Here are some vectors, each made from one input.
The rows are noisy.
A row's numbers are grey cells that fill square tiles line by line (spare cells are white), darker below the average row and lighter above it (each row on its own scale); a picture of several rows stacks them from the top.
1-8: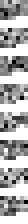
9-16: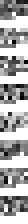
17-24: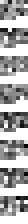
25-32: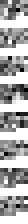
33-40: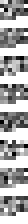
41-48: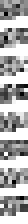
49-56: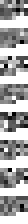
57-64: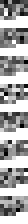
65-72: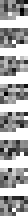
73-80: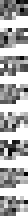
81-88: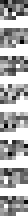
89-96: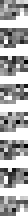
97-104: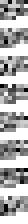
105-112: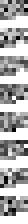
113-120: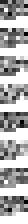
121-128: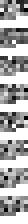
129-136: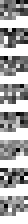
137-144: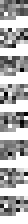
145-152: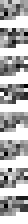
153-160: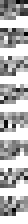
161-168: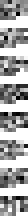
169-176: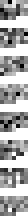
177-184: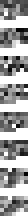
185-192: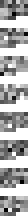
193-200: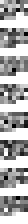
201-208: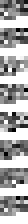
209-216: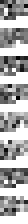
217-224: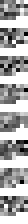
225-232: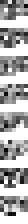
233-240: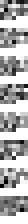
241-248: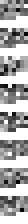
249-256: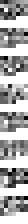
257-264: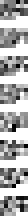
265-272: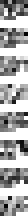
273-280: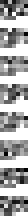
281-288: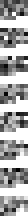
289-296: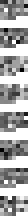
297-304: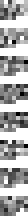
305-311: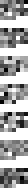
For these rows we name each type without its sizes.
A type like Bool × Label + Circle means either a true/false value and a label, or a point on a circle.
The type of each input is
(Bool × Bool × Bool + Line) × Label.
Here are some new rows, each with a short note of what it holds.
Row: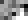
a label and a point on a line
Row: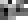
a label and three true/false values
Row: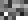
a label and a point on a line
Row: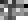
a label and a point on a line
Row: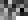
a label and three true/false values
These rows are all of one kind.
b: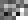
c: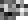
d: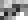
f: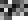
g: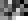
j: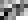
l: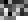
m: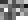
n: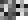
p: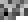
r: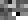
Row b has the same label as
j and r.
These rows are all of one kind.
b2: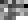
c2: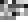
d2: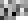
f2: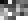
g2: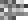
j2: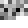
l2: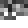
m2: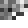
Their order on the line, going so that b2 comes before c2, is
m2, g2, f2, b2, l2, j2, c2, d2.
